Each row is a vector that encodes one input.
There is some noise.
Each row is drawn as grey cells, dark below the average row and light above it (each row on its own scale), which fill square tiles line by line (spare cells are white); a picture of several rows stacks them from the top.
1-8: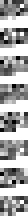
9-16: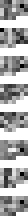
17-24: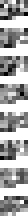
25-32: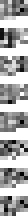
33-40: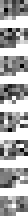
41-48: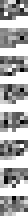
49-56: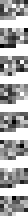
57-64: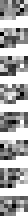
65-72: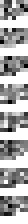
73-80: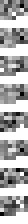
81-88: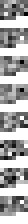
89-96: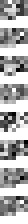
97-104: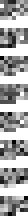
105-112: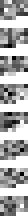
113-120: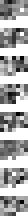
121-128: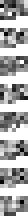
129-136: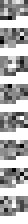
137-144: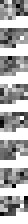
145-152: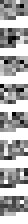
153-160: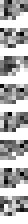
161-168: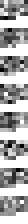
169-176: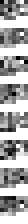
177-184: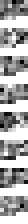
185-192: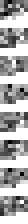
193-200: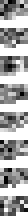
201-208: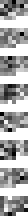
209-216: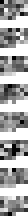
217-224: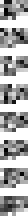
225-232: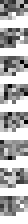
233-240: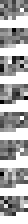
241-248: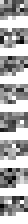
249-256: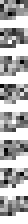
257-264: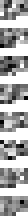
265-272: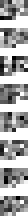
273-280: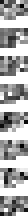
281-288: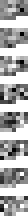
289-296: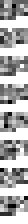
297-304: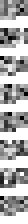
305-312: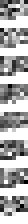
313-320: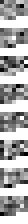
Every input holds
a list of up to two points on a 6-point line.
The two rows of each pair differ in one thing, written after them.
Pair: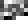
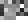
the place on the 6-point line in item 1 of the list
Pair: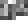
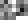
the place on the 6-point line in item 1 of the list
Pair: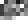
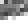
the place on the 6-point line in item 1 of the list
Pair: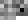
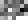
the place on the 6-point line in item 2 of the list
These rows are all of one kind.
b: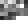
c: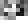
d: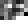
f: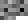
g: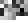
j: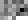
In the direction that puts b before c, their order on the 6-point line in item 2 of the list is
d, f, g, j, b, c.
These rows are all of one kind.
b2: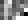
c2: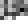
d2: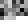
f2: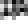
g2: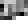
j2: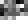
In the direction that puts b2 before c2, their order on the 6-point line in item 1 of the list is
g2, b2, j2, d2, f2, c2.
